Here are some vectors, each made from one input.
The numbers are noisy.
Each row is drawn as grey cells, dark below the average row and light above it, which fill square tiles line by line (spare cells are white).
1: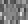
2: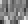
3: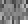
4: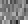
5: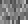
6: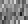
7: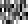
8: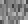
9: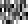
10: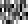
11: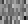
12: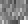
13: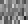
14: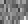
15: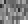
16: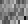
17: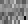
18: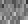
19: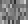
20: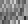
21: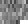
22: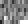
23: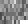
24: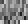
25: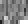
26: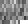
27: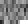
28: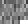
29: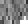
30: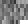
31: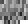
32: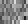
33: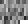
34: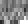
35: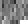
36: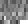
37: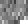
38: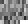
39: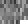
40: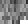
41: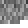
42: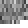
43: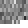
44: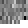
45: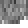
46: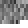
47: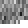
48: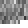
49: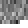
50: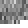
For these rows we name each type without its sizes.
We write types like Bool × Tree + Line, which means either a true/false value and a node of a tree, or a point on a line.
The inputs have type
List(Line × Line).
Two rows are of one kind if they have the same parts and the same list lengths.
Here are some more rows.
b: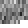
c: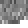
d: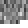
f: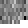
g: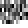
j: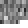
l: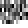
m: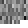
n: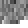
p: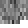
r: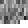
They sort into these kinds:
b, f, m, r
c, d, j, n, p
g, l

